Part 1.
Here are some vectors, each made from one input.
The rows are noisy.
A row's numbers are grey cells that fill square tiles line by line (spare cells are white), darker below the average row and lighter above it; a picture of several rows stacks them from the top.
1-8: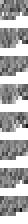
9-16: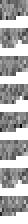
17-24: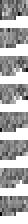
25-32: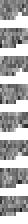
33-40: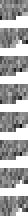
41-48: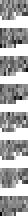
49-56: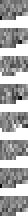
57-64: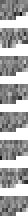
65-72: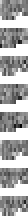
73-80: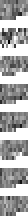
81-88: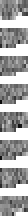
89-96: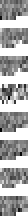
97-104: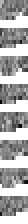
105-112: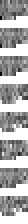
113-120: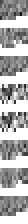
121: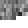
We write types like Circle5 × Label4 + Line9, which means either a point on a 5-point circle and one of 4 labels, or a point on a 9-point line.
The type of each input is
Bool × Bool × Bool × Bool × Circle5 + Unit.
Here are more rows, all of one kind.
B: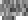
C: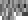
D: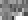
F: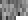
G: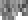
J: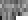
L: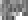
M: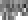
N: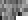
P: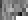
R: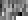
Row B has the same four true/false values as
C and M.
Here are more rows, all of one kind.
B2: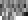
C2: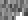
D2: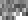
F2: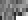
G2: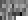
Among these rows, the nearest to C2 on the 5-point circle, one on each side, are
D2 and F2.
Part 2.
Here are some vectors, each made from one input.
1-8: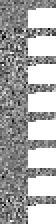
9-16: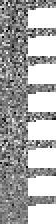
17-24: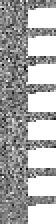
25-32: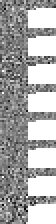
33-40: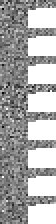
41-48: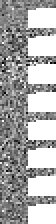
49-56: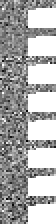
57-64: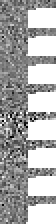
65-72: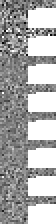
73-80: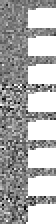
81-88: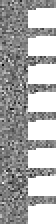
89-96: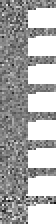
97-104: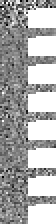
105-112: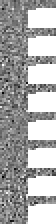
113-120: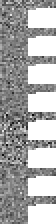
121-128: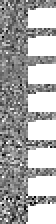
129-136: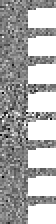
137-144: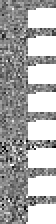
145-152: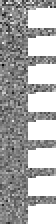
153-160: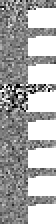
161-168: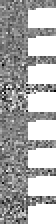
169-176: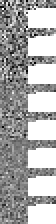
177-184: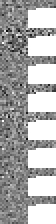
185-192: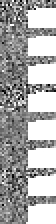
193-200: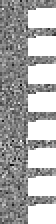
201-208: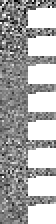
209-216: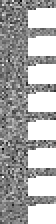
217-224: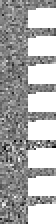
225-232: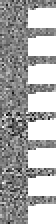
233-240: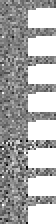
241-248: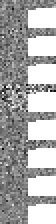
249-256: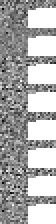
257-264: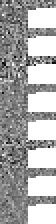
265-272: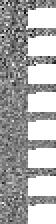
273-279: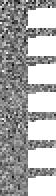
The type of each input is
List2(Line6).
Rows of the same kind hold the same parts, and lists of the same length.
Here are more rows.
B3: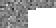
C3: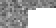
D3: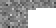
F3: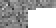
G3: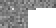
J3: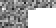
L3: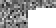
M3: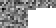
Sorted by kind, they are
B3, F3, J3
C3, D3, G3, M3
L3

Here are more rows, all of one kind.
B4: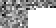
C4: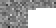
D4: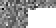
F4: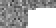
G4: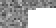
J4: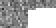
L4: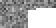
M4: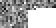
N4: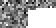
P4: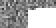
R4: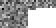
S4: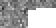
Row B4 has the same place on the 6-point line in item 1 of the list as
F4, G4, J4 and S4.
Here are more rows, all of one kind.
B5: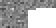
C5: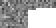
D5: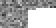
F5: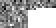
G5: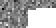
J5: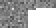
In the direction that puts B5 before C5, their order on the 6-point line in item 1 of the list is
B5, J5, C5, F5, G5, D5.
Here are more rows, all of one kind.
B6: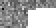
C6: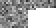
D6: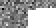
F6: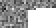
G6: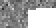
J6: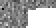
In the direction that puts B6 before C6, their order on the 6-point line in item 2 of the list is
B6, F6, G6, C6, J6, D6.
